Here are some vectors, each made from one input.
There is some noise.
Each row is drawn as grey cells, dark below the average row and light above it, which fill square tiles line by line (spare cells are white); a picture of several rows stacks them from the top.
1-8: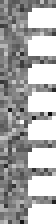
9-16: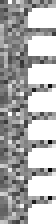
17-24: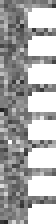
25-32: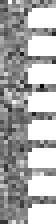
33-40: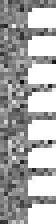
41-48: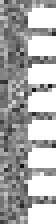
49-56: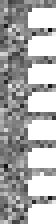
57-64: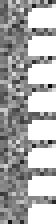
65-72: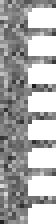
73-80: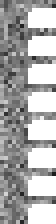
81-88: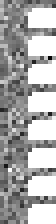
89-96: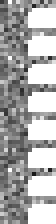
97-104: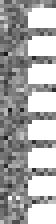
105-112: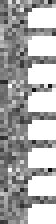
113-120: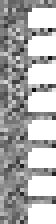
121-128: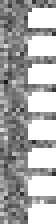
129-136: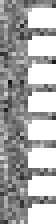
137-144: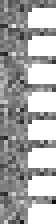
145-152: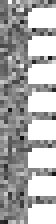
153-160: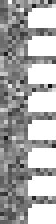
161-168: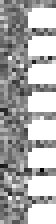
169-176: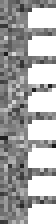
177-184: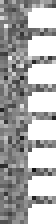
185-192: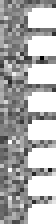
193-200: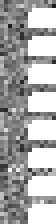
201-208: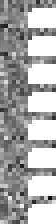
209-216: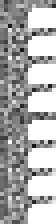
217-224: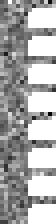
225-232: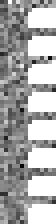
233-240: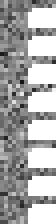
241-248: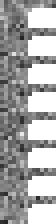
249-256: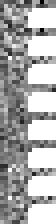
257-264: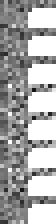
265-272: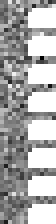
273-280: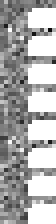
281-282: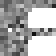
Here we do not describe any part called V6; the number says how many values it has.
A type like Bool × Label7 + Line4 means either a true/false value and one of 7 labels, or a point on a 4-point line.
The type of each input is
Bool × Tree11 + Line5 × Line5 + Unit + V6 × V6 × V6.
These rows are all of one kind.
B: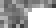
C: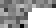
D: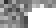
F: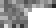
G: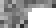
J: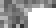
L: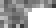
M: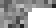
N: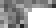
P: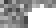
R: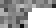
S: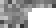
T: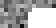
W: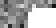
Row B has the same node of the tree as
F, J and L.
